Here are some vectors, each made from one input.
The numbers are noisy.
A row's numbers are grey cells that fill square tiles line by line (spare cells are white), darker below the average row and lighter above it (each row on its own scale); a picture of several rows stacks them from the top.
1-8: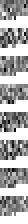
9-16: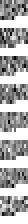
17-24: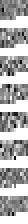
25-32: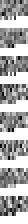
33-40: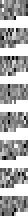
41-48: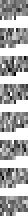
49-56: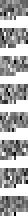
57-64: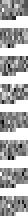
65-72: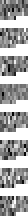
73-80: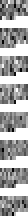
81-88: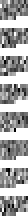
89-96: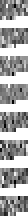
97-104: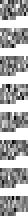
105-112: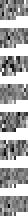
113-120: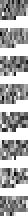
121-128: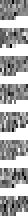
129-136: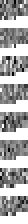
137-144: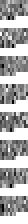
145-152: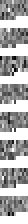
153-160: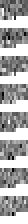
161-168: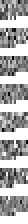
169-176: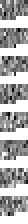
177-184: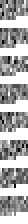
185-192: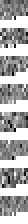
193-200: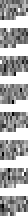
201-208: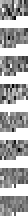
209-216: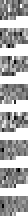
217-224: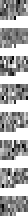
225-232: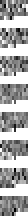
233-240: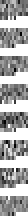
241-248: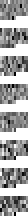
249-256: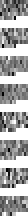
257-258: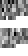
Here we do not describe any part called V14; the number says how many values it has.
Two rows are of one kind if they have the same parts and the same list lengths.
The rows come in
2 kinds.
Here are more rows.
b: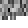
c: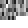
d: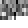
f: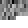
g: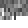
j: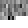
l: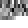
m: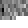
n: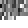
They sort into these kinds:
b, d, g, n
c, f, j, l, m

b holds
three true/false values and a value of V14.
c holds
a point on an 11-point circle and three true/false values.
